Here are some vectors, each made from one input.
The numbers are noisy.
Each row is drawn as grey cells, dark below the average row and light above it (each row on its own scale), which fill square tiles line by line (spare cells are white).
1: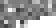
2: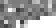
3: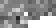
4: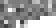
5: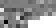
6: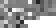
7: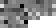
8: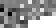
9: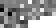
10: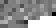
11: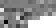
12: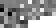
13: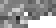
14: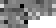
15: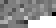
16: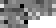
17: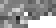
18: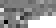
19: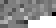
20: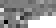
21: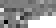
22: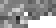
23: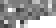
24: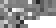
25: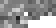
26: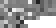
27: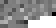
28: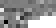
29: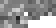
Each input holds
one of 7 labels.
